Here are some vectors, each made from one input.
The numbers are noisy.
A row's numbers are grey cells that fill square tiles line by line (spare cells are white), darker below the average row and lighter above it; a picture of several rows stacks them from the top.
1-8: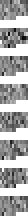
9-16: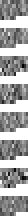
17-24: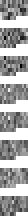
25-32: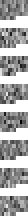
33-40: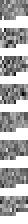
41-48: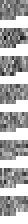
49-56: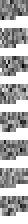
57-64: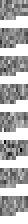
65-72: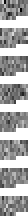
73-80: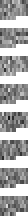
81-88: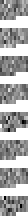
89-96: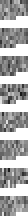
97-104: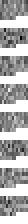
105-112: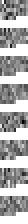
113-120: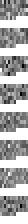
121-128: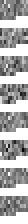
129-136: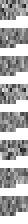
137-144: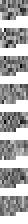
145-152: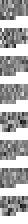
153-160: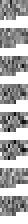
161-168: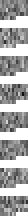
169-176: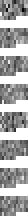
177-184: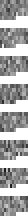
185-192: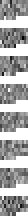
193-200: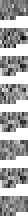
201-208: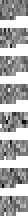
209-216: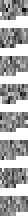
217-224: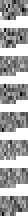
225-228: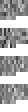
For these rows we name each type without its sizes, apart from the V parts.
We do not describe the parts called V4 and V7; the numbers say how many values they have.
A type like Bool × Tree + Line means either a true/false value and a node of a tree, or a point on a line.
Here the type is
Bool × Bool × Bool × V7 + List(Line) + V4 × V4.
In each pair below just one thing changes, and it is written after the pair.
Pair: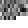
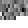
the place on the line in item 2 of the list
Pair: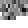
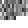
the place on the line in item 1 of the list
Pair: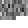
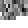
the place on the line in item 1 of the list
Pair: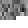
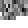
the place on the line in item 1 of the list
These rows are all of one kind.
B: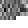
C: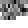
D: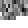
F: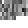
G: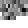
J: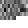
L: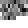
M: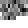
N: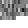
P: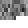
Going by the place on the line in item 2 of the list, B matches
C, J, L and M.
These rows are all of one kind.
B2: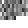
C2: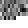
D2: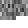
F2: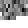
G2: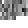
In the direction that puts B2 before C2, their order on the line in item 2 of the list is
G2, D2, F2, B2, C2.
